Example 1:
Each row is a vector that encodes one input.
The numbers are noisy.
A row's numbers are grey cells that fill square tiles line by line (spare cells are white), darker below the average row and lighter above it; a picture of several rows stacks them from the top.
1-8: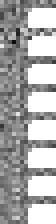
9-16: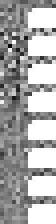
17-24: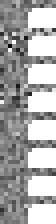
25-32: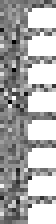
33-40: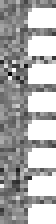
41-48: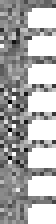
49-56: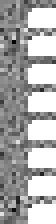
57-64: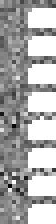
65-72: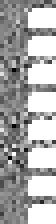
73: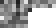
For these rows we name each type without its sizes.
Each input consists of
either a fixed value, or a node of a tree, or four true/false values.
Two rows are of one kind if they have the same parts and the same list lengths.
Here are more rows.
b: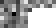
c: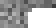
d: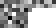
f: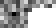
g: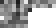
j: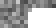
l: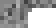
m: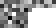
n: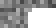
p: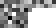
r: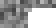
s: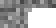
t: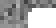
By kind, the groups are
b, f, g
c, j, l, n, r, s, t
d, m, p

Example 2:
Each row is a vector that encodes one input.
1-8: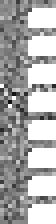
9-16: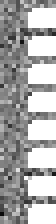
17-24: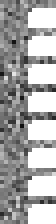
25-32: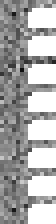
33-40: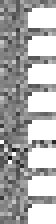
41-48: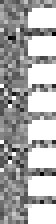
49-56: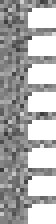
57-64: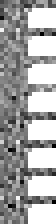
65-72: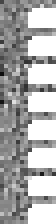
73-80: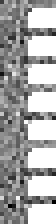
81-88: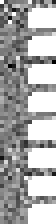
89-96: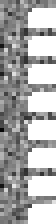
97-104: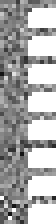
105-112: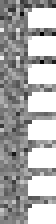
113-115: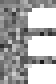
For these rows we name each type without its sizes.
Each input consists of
either a fixed value, or a node of a tree, or three true/false values.
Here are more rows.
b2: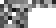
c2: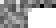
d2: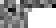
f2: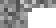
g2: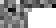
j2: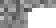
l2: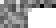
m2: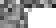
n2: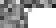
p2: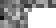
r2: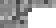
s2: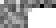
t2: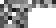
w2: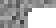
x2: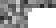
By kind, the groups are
b2, t2
c2, d2, g2, l2, m2, n2, p2, s2, x2
f2, j2, r2, w2

